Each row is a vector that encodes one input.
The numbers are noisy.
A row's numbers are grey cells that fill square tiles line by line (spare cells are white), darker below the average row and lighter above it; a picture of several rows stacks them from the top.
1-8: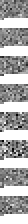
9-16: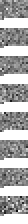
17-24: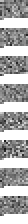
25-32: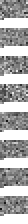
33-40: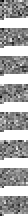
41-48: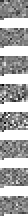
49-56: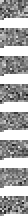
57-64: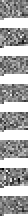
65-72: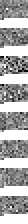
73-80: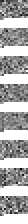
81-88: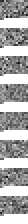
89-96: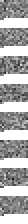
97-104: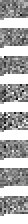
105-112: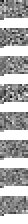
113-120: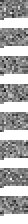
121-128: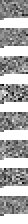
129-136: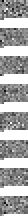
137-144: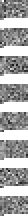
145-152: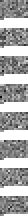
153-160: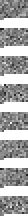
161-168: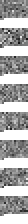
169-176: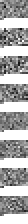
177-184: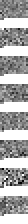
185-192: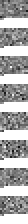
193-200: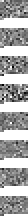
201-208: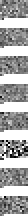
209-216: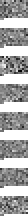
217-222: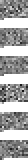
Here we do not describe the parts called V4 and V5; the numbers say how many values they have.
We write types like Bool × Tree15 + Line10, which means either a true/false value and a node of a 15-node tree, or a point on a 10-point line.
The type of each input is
Circle8 × Label7 × (Tree9 + V4) × V5.
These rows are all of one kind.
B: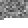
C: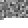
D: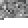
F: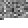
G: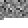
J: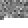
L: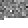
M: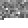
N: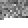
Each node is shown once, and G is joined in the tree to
D.
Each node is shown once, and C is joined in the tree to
D and J.
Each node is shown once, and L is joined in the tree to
N.
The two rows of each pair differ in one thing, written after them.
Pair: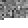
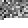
the label
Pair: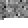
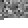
the value of V4
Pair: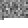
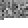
the label
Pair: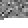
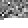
the value of V4
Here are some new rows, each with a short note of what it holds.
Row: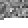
a point on an 8-point circle, one of 7 labels, a node of a 9-node tree and a value of V5
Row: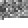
a point on an 8-point circle, one of 7 labels, a node of a 9-node tree and a value of V5
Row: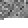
a point on an 8-point circle, one of 7 labels, a value of V4 and a value of V5
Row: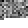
a point on an 8-point circle, one of 7 labels, a value of V4 and a value of V5
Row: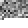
a point on an 8-point circle, one of 7 labels, a node of a 9-node tree and a value of V5
